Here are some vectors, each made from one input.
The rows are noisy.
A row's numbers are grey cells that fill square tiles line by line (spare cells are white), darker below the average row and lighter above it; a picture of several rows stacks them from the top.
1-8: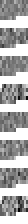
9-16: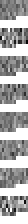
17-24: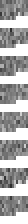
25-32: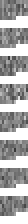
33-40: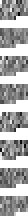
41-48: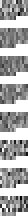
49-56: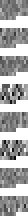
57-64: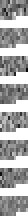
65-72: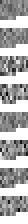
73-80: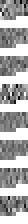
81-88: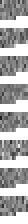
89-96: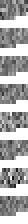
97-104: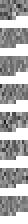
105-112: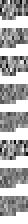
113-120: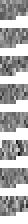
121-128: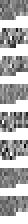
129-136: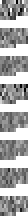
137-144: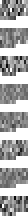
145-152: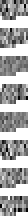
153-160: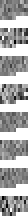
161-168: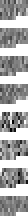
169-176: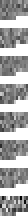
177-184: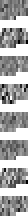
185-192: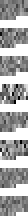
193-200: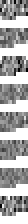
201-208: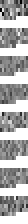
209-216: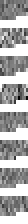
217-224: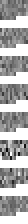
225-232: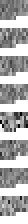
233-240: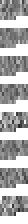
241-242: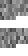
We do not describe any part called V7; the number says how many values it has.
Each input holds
either a point on a 15-point line and a true/false value, or a value of V7.
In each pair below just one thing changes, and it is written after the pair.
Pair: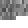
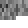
the true/false value
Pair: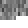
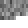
the true/false value
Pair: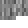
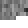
the true/false value
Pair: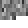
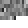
the true/false value
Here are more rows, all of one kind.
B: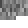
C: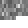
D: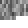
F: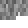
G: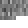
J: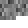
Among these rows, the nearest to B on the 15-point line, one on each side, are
G and J.
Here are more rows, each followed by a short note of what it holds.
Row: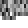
a value of V7
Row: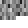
a value of V7
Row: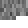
a point on a 15-point line and a true/false value
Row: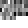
a value of V7
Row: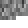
a point on a 15-point line and a true/false value
